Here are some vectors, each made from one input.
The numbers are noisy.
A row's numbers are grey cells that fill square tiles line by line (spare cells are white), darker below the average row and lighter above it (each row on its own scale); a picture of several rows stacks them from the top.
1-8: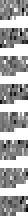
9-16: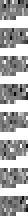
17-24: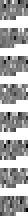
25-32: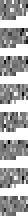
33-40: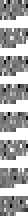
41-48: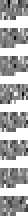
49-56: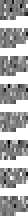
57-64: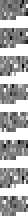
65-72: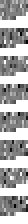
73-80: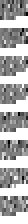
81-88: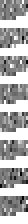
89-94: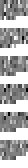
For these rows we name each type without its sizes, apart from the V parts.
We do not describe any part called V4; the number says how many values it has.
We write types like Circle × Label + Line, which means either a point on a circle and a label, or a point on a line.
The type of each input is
List(Bool × V4).
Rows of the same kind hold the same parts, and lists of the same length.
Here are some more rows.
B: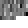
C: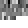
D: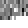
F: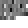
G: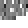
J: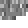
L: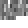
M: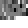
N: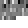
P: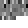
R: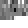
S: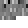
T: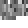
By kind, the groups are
B, F, L, M, R, T
C, G, J, N, P, S
D

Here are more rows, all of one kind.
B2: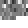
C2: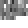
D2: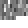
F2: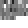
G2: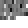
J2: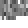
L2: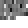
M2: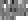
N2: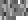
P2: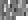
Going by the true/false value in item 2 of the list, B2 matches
J2 and N2.
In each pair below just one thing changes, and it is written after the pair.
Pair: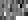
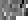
the true/false value in item 2 of the list
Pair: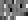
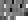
the value of V4 in item 2 of the list
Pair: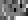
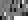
the true/false value in item 2 of the list
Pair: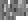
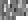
the value of V4 in item 2 of the list
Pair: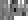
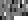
the true/false value in item 1 of the list
